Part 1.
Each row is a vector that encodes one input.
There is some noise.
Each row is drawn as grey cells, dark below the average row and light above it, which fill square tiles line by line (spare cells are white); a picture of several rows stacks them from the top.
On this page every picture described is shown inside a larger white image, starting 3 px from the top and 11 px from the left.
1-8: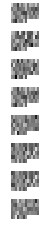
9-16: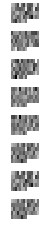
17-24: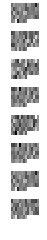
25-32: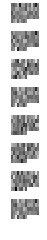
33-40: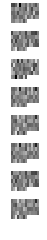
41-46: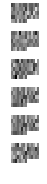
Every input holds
either a point on a 6-point line, or a node of a 7-node tree.
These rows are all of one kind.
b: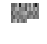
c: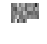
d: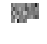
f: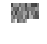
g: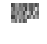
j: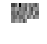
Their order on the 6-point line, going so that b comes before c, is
g, j, b, c, d, f.
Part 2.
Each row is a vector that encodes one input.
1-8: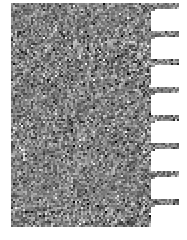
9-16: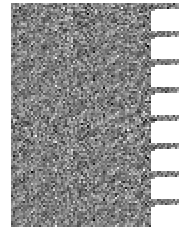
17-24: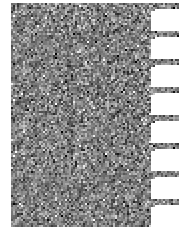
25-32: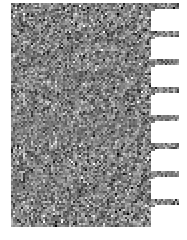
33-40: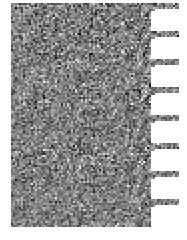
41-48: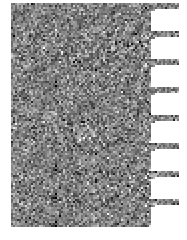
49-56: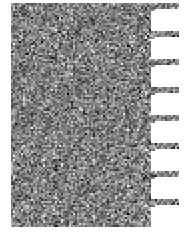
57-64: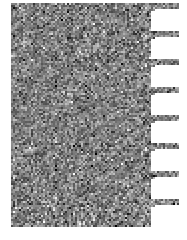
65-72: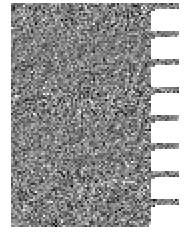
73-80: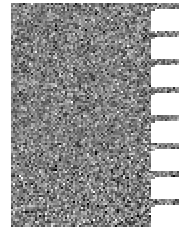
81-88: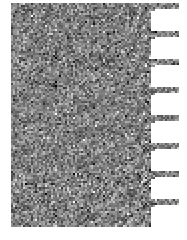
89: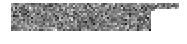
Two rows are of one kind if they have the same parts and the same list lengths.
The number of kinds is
2.
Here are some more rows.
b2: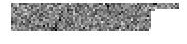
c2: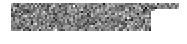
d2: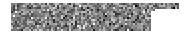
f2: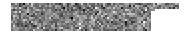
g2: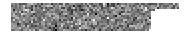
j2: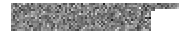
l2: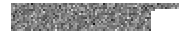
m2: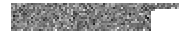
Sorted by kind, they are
b2, d2, f2, g2
c2, j2, l2, m2

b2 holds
a point on an 8-point circle and a node of a 12-node tree.
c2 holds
a node of a 12-node tree.
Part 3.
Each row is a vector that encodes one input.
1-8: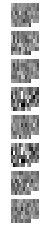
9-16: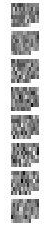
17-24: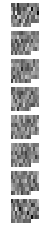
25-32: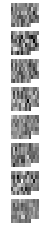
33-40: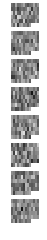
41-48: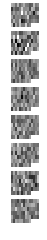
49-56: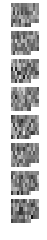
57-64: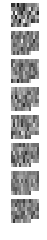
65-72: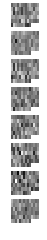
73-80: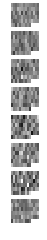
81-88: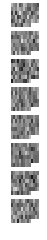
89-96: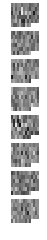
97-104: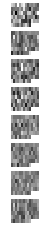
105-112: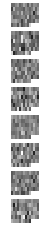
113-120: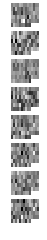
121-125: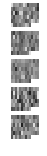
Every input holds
either a point on a 9-point line, or three true/false values.
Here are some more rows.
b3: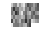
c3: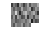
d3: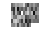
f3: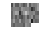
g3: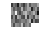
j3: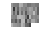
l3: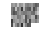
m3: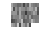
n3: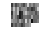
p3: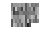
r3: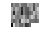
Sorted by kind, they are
b3, j3, l3, m3, p3, r3
c3, d3, f3, g3, n3

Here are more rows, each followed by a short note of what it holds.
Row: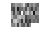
three true/false values
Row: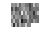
three true/false values
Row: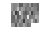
a point on a 9-point line
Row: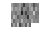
a point on a 9-point line
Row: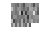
a point on a 9-point line
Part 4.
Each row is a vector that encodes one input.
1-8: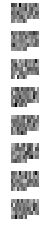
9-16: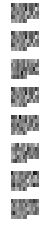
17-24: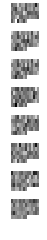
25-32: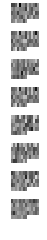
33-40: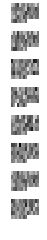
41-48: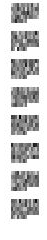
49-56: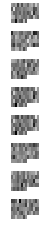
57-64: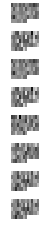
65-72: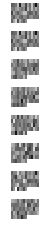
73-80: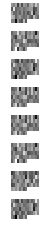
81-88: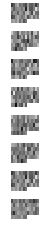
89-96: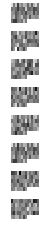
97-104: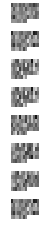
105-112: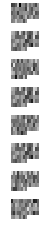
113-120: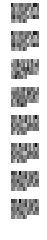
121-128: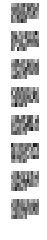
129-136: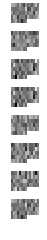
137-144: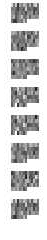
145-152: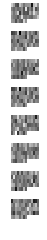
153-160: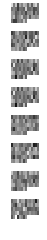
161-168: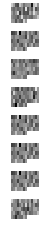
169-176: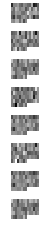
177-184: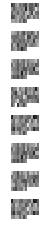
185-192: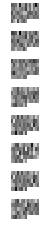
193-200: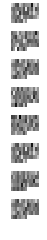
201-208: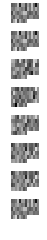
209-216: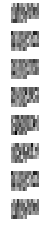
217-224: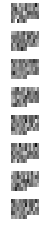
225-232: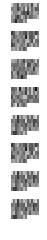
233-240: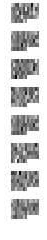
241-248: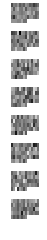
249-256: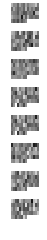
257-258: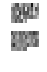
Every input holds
either a point on a 6-point line, or a node of a 10-node tree.
